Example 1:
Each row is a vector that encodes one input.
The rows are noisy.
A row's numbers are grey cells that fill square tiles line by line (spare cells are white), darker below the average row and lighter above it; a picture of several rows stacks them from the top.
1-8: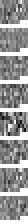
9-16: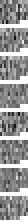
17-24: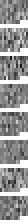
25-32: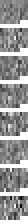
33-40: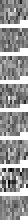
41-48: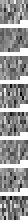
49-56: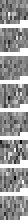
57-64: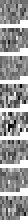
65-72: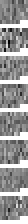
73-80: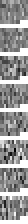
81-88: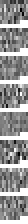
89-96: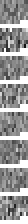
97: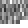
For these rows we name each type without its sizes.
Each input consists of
a point on a line, together with either a fixed value, or a node of a tree.
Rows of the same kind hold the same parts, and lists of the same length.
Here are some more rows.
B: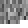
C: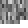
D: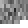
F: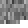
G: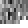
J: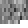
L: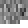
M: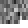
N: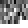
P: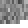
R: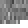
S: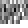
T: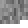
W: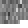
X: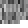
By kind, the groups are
B, C, D, F, G, J, L, P, R, S, T, X
M, N, W

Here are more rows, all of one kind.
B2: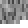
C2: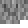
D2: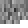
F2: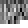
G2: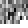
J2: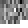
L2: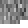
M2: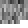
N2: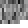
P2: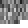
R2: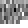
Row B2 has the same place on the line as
M2 and R2.
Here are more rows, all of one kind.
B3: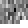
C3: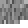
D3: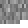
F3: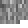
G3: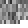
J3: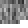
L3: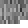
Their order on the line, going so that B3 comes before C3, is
F3, G3, D3, L3, B3, C3, J3.
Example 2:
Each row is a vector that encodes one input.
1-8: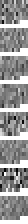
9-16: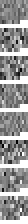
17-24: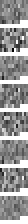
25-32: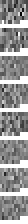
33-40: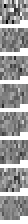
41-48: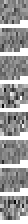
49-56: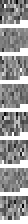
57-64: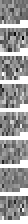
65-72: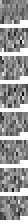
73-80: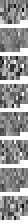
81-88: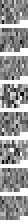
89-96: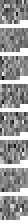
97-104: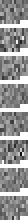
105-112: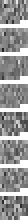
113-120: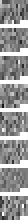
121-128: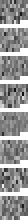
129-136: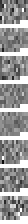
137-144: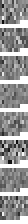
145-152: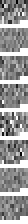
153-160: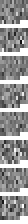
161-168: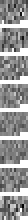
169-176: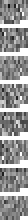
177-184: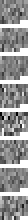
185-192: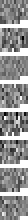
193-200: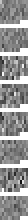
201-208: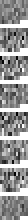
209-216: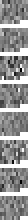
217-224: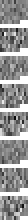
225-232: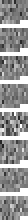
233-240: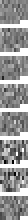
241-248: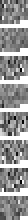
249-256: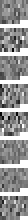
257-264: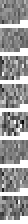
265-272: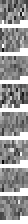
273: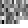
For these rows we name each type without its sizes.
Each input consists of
a true/false value, together with either a point on a circle, or a fixed value.
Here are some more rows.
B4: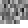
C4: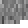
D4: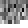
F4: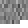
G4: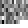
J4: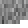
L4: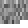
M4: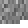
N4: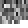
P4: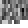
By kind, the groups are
B4, C4, F4, G4, J4, L4, M4, N4, P4
D4

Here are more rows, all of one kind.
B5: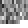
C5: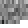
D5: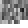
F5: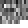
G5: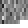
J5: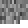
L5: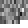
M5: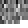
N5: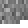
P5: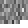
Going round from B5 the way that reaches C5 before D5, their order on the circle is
B5, F5, C5, G5, M5, L5, J5, P5, D5, N5.
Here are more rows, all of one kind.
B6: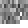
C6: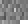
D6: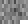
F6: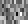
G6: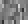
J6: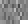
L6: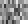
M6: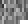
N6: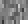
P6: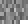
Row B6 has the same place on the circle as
C6, J6 and P6.
